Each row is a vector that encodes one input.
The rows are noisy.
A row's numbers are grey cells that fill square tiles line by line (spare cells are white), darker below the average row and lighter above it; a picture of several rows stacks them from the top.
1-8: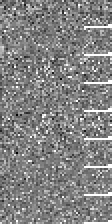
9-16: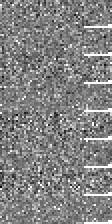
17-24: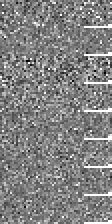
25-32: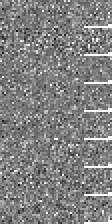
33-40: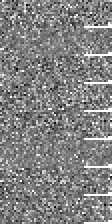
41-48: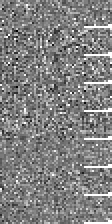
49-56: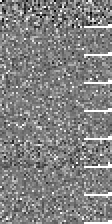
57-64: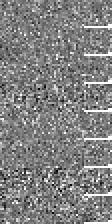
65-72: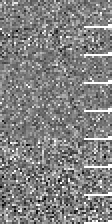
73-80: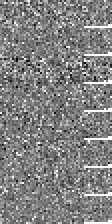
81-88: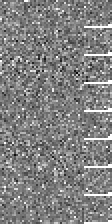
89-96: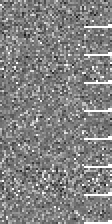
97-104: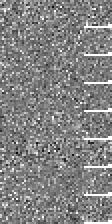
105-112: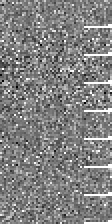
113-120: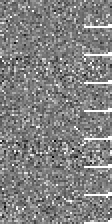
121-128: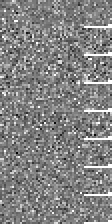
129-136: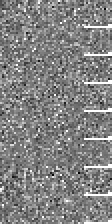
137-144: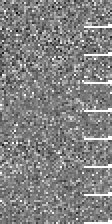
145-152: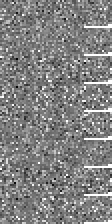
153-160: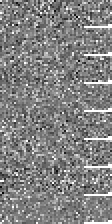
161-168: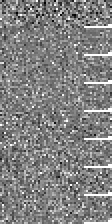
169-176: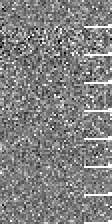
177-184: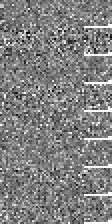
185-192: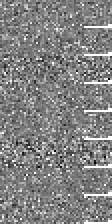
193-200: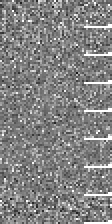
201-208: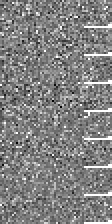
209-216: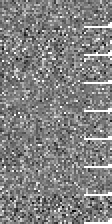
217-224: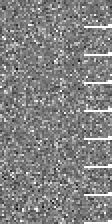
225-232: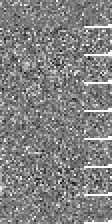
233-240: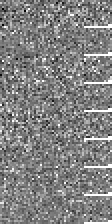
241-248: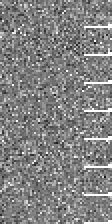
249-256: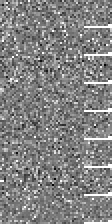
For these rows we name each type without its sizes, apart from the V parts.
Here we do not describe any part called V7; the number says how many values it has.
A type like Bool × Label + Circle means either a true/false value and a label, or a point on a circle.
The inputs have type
(Bool × Bool × Bool + Unit) × (Circle + Unit) + Label × V7.
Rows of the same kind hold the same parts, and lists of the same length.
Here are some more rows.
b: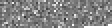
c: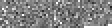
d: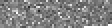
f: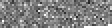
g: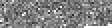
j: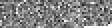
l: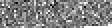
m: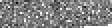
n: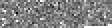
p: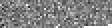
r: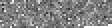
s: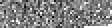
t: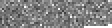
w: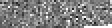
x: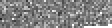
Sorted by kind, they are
b, c, g, n, r
d, j
f, p, t
l, m, s, w
x

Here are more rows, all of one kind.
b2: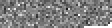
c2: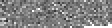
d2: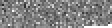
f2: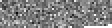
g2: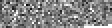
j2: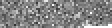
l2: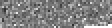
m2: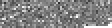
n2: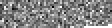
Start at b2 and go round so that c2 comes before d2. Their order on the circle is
b2, f2, n2, c2, g2, m2, l2, j2, d2.
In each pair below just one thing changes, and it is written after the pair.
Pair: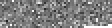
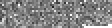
one of the three true/false values
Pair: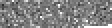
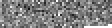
the place on the circle
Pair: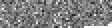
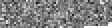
the place on the circle
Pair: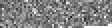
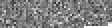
one of the three true/false values
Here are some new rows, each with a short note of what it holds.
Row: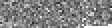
a point on a circle and three true/false values
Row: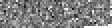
a label and a value of V7
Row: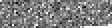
a label and a value of V7
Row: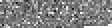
a label and a value of V7
